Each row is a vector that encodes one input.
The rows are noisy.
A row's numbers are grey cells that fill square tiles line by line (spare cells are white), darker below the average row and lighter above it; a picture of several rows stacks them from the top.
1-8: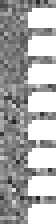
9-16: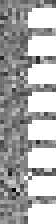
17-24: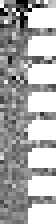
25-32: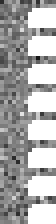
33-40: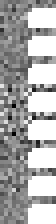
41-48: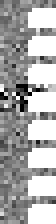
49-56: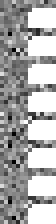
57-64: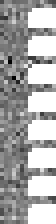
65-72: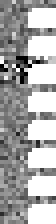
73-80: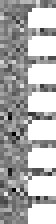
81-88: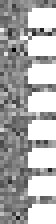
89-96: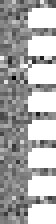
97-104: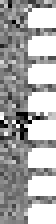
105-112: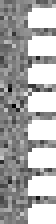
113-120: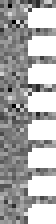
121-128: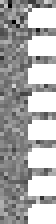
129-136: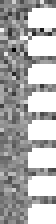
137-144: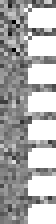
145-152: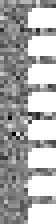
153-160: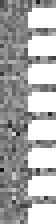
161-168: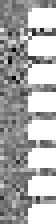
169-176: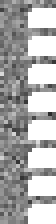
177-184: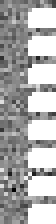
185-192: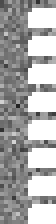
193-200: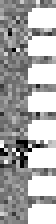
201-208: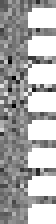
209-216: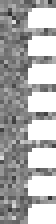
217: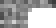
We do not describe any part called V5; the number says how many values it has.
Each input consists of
a list of up to three items, each a true/false value and a value of V5.
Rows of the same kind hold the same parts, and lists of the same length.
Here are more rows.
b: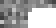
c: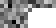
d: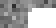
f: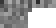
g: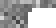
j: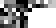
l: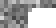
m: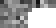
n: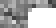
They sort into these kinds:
b, m, n
c
d, f, g, l
j

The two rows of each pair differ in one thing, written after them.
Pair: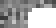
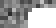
the value of V5 in item 1 of the list
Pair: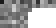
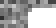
the value of V5 in item 1 of the list
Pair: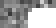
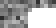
the value of V5 in item 1 of the list
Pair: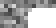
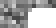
the value of V5 in item 1 of the list
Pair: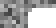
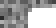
the true/false value in item 1 of the list
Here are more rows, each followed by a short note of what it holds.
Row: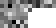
a list of one item
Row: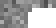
a list of three items
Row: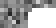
a list of two items
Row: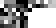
the empty list
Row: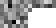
a list of one item
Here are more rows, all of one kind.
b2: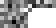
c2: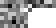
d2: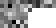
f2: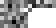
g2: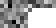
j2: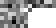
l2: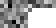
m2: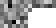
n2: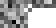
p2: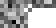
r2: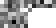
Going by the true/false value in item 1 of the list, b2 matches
c2, f2, j2 and r2.
